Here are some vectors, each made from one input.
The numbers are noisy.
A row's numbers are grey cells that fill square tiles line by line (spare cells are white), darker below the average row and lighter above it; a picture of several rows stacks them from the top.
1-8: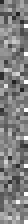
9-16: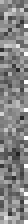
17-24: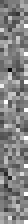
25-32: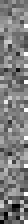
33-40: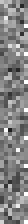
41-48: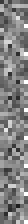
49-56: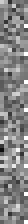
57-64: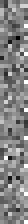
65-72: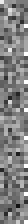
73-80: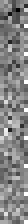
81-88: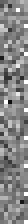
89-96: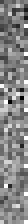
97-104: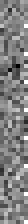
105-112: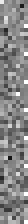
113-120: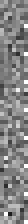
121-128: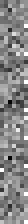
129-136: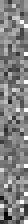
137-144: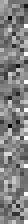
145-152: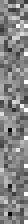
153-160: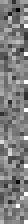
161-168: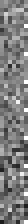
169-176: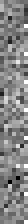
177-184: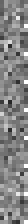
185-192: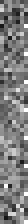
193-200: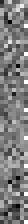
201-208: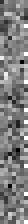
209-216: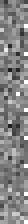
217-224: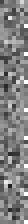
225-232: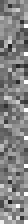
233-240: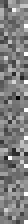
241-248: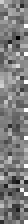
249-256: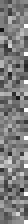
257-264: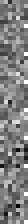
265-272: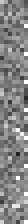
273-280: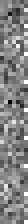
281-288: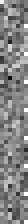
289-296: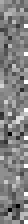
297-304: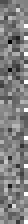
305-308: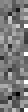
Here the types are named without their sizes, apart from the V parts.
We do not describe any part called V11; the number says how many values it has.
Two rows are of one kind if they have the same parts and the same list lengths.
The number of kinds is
2.
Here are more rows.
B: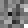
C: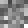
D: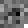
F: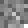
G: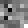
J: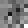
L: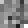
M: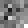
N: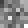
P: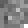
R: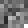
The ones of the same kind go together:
B, D, G, J, M, N, P, R
C, F, L

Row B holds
a node of each of two trees.
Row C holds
a point on a line and a value of V11.
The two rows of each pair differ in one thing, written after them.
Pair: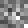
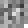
the place on the line
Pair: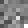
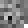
the place on the line
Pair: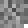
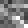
the place on the line
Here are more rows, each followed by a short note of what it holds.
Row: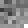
a node of each of two trees
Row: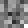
a node of each of two trees
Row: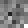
a node of each of two trees
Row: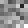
a point on a line and a value of V11
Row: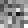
a node of each of two trees
